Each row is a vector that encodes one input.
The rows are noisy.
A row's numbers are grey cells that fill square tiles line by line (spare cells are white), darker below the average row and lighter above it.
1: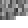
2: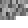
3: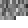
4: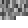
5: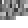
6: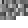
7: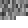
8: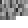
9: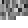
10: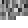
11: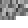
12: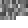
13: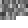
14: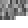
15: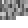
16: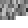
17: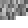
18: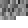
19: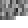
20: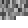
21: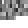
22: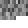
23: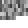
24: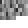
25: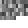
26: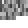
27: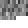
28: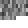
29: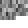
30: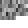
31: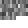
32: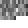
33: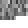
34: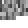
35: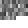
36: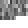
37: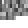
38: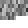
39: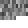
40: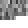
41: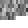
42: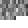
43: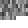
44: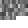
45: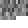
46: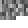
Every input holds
a node of a 7-node tree and a true/false value.
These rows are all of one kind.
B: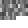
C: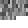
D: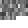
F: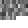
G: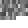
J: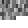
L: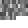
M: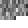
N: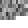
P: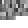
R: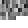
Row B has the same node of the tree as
D, F, G and L.
